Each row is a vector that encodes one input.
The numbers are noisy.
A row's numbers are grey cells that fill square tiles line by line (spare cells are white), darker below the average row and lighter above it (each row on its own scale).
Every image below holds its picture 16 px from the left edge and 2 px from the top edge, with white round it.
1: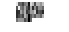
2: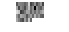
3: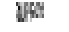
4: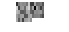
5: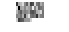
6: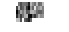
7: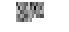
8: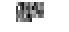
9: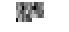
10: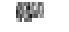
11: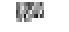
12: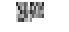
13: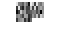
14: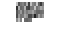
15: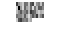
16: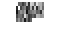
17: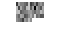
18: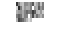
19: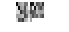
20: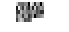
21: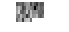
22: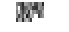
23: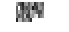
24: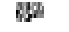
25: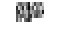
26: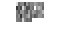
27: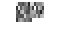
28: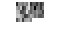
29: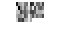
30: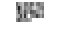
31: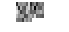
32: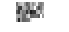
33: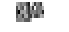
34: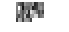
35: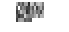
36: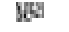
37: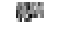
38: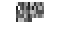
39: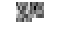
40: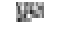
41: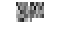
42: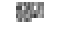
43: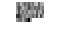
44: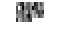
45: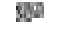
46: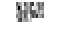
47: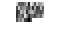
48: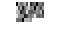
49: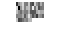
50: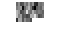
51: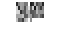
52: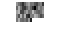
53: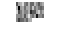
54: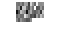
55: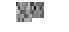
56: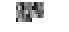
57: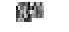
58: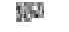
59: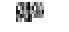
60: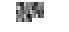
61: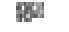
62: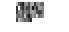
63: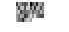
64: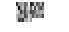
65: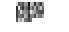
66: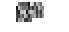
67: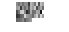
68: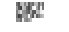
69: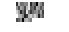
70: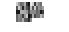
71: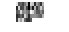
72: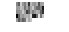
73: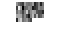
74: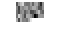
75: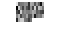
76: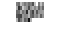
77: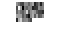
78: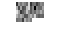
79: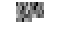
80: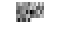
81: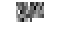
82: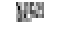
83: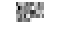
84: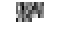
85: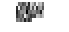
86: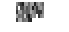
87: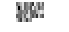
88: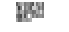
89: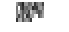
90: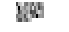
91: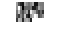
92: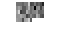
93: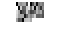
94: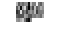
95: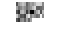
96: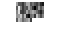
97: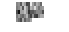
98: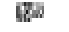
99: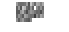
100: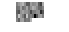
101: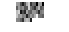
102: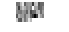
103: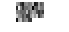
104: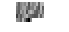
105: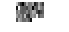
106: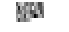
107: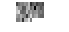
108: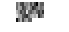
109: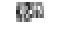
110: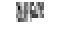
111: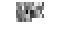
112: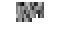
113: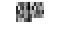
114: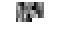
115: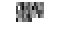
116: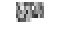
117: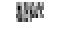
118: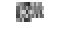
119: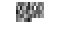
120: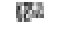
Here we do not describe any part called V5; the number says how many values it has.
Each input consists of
one of 6 labels and a value of V5, together with either a fixed value, or one of 6 labels and a true/false value.
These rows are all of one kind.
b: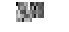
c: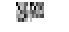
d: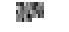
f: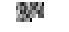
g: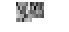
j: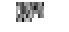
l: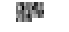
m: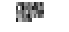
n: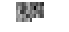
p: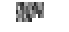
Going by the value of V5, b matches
c, g, m and n.
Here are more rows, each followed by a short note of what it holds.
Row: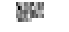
two labels (each one of 6), a true/false value and a value of V5
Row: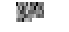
one of 6 labels and a value of V5
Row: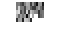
one of 6 labels and a value of V5
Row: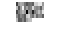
two labels (each one of 6), a true/false value and a value of V5
